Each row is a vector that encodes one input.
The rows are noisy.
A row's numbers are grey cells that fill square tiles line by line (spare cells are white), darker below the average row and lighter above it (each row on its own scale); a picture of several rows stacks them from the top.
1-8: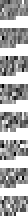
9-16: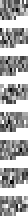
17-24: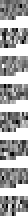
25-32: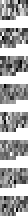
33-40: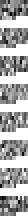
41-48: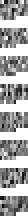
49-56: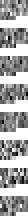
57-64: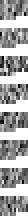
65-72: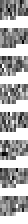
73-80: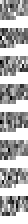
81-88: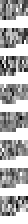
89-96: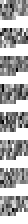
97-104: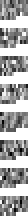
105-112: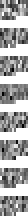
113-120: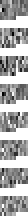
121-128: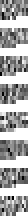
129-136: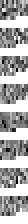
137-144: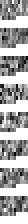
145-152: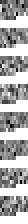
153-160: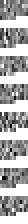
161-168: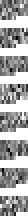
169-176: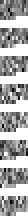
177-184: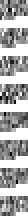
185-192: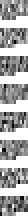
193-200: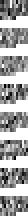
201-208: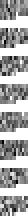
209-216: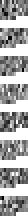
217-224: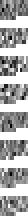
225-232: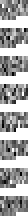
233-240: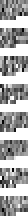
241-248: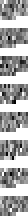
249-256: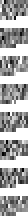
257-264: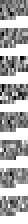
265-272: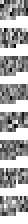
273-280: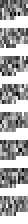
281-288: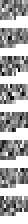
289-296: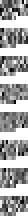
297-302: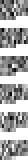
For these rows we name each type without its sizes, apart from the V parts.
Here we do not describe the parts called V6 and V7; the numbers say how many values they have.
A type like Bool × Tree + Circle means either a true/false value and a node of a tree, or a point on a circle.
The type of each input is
Bool × Bool × Bool × (Line + V7) + V6.
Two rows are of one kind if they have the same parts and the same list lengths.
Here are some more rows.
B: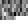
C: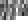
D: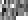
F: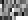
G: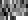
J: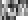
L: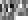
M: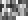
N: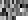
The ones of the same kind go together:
B, D, G, N
C, F
J, L, M

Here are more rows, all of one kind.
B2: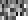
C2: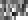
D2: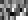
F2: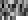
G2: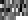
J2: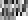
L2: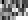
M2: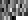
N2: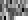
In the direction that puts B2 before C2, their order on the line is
D2, J2, M2, N2, B2, F2, L2, G2, C2.
